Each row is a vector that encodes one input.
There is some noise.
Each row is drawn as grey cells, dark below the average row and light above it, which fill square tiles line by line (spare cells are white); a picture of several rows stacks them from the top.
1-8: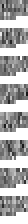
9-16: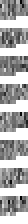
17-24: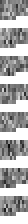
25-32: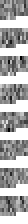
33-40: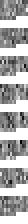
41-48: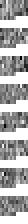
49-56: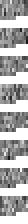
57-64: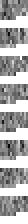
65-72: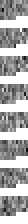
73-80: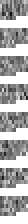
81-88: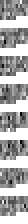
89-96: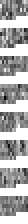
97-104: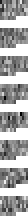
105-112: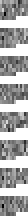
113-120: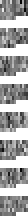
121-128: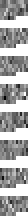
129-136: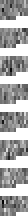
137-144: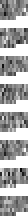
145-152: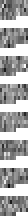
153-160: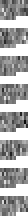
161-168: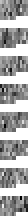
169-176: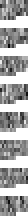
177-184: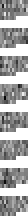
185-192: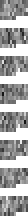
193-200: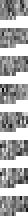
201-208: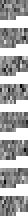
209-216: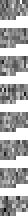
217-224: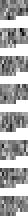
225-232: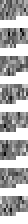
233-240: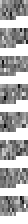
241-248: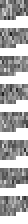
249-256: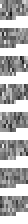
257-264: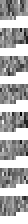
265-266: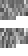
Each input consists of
a point on a 6-point line and a node of a 10-node tree, together with either a point on a 6-point line, or three true/false values.
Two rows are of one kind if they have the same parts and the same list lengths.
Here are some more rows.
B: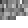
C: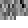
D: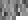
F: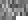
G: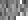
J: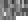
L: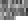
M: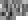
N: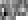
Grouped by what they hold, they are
B, G, J, L, M
C, D, F, N

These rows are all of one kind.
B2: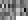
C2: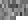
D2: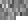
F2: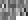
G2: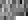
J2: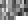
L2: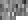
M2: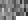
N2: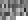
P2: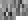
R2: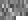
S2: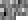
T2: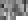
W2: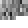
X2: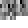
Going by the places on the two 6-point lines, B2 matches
C2, J2, L2 and X2.
